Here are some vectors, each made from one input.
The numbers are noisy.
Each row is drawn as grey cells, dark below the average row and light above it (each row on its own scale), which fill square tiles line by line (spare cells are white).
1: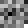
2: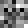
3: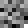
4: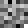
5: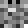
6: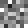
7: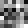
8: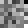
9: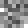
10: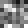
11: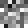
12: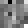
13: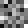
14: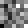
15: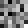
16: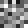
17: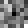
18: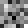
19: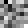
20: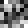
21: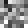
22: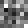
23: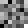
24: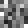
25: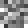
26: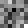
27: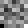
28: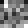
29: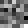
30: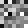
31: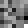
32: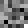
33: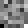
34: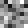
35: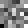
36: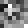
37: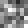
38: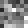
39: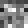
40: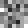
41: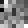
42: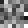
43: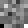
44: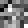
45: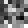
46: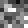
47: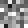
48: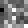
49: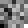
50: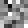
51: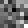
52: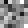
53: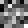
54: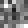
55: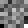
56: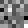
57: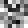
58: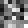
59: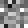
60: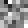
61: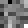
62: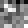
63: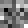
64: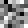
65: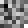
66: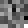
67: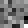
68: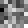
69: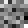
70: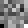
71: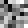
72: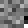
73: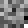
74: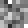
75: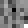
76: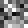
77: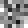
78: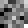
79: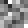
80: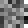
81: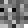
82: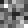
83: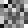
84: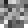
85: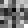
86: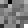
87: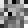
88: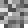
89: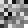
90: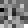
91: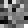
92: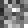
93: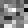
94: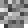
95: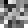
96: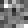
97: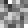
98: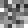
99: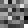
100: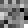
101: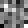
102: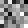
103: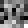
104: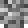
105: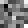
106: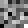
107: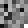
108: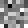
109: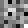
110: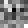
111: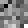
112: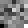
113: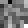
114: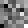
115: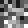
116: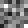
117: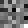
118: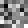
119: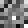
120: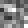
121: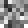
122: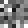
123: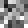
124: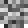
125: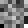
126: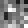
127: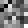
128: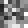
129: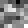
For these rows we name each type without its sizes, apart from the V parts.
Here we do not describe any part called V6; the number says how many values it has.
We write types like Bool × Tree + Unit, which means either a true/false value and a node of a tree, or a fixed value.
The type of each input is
(Bool × Bool × Bool + Unit) × Line + V6.
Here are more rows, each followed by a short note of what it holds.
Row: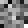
a point on a line and three true/false values
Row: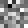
a value of V6
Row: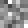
a value of V6
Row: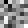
a value of V6
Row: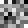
a point on a line
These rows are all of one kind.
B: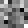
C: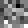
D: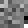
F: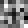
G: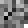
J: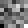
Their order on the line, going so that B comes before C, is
G, J, F, B, D, C.
